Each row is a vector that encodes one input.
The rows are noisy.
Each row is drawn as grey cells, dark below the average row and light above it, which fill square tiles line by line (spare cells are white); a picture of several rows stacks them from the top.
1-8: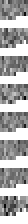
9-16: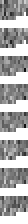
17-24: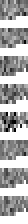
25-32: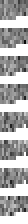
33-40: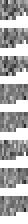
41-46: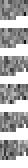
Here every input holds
a point on a 6-point line and a true/false value.
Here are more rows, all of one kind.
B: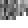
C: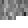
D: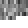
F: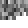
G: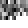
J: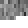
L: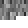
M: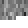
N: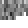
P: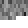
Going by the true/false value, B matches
F, G and N.
